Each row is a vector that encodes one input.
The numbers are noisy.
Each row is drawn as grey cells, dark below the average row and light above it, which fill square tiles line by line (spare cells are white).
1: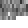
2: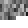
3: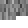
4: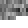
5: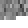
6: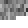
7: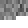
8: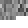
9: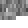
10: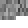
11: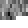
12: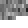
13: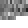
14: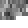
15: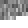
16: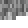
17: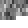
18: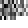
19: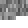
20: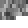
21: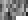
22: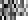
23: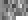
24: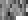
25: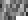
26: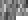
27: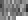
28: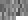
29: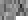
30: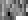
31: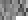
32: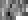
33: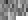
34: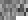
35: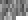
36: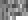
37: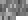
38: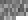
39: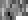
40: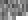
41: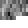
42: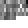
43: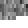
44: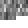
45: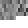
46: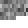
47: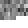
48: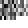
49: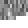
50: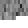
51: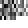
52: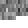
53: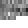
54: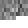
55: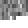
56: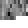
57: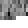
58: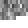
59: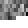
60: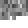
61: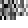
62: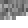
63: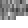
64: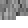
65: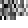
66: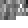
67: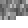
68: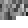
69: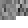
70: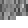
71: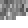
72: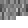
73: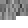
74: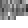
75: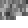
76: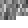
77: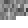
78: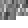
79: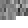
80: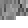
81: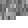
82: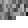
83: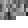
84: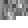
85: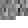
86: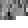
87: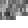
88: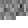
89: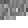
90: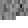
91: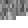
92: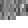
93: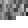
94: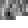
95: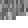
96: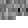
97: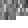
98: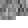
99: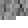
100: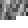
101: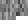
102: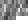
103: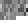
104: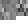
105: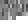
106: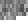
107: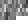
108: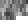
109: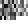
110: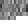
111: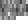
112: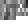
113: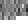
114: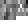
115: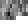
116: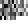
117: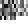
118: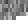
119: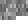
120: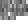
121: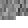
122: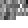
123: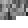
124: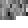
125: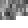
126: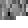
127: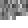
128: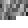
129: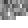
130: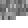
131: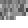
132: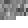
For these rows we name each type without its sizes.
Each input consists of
a list of points on a line.
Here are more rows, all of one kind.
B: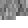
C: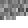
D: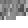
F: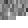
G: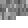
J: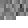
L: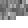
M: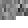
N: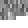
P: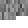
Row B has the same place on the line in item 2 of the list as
D, G, L and N.
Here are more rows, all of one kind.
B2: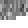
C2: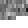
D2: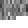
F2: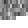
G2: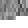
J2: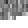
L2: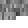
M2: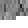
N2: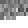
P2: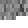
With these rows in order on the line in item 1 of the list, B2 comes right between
J2 and N2.
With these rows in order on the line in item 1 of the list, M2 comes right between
G2 and P2.
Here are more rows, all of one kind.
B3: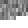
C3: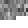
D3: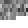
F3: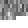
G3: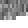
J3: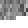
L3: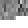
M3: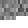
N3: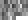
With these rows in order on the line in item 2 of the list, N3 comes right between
F3 and G3.
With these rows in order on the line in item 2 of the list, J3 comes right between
F3 and L3.
